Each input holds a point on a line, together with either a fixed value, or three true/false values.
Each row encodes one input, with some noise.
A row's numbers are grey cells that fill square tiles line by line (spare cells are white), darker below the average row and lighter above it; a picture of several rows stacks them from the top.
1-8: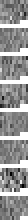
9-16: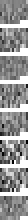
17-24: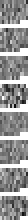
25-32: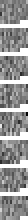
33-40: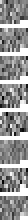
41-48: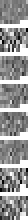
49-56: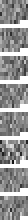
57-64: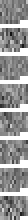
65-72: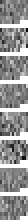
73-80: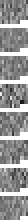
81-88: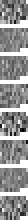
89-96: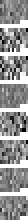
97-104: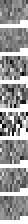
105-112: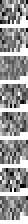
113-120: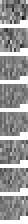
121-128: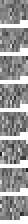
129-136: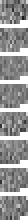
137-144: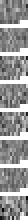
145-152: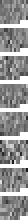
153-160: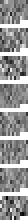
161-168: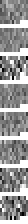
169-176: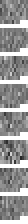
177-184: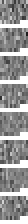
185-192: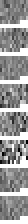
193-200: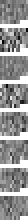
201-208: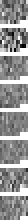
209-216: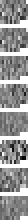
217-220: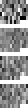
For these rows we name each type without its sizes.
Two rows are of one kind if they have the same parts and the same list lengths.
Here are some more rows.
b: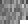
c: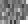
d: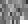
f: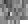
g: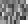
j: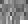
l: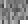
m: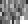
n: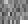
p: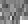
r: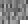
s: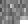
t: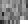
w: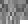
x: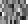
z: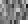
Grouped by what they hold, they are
b, f, l, r
c, d, g, j, m, n, p, s, t, w, x, z

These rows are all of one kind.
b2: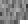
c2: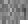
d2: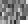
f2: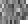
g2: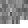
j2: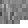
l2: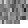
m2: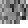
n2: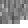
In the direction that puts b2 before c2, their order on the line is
b2, f2, j2, d2, n2, g2, c2, m2, l2.
